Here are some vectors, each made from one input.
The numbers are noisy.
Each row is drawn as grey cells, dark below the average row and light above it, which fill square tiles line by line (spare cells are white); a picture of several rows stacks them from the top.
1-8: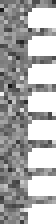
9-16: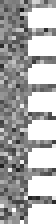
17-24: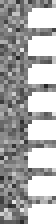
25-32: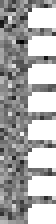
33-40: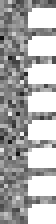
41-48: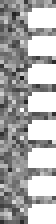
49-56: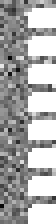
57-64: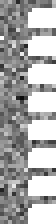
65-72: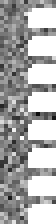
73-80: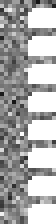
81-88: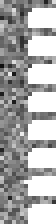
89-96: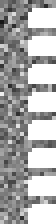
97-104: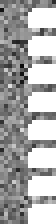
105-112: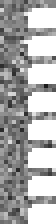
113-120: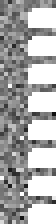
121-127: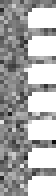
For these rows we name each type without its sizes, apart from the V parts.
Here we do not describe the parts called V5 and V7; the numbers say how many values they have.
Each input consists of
a value of V5, together with either a point on a circle and a true/false value, or a value of V7.
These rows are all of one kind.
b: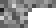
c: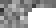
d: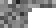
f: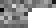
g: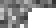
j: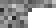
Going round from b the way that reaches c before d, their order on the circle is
b, c, j, f, d, g.
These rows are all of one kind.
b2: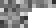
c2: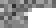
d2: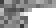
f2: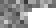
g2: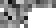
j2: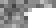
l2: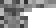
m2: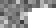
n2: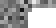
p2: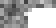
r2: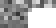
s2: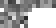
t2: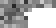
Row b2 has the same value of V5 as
g2 and s2.
